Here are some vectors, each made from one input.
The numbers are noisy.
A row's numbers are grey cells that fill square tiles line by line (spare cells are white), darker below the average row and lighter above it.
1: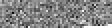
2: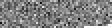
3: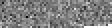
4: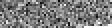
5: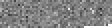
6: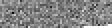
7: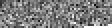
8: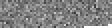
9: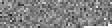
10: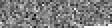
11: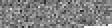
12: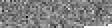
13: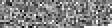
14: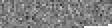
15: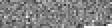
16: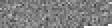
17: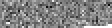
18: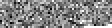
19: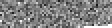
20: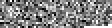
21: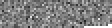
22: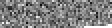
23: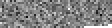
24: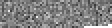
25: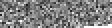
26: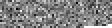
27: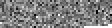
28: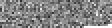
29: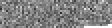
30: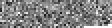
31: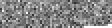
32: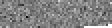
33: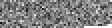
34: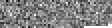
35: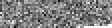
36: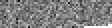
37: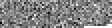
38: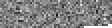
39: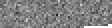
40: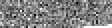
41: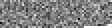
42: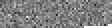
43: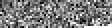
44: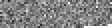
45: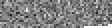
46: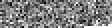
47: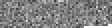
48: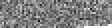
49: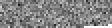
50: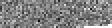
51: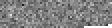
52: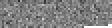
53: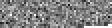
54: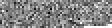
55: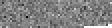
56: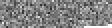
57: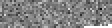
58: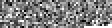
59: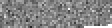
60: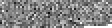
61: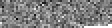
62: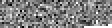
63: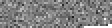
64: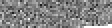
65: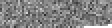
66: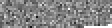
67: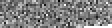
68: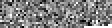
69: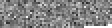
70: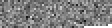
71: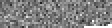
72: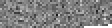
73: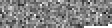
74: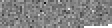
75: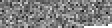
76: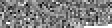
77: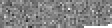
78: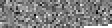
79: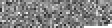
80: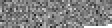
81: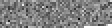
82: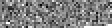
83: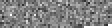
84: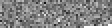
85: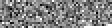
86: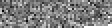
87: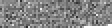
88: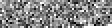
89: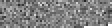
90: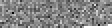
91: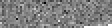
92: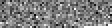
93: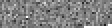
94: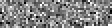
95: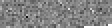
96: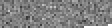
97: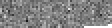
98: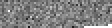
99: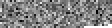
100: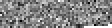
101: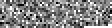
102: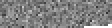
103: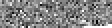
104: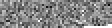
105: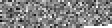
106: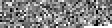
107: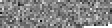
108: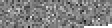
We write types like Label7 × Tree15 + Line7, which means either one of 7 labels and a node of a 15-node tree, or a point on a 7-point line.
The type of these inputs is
Circle8 + Tree9 × Tree10.
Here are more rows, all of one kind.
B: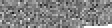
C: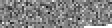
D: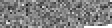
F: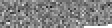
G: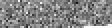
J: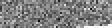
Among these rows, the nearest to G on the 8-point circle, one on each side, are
B and J.
